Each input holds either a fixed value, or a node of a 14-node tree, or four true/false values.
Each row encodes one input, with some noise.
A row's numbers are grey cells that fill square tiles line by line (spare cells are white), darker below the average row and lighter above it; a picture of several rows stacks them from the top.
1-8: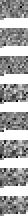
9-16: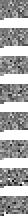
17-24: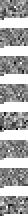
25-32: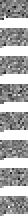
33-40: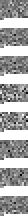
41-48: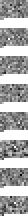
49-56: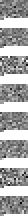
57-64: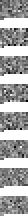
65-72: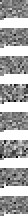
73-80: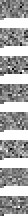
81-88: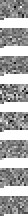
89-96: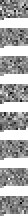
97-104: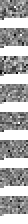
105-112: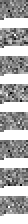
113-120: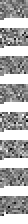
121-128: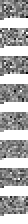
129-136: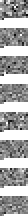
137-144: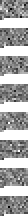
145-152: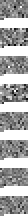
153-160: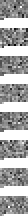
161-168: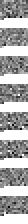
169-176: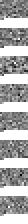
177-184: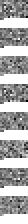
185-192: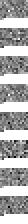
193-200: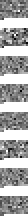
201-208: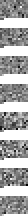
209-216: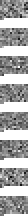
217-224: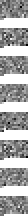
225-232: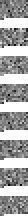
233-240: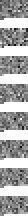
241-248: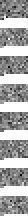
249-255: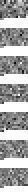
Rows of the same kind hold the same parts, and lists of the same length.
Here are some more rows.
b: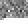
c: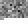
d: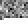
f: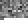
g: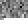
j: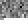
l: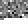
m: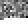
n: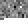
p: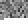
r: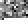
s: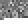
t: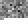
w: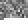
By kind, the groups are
b, c, f, g, j, n, p, s, t, w
d, l, r
m

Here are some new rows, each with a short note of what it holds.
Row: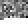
a fixed value
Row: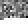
a fixed value
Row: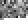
a node of a 14-node tree
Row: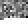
a fixed value
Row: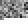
a node of a 14-node tree
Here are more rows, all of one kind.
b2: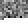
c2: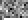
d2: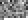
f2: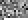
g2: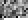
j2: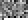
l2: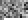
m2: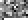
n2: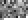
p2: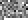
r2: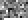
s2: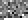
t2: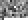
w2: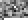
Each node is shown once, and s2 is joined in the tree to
b2.
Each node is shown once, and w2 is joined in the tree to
m2 and t2.
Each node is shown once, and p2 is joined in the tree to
d2 and f2.
